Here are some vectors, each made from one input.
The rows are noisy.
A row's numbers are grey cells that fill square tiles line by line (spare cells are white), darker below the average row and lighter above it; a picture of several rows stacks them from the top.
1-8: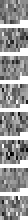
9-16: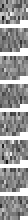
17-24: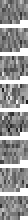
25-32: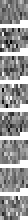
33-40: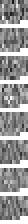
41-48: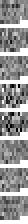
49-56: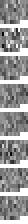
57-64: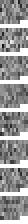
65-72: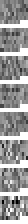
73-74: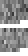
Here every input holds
one of 7 labels.
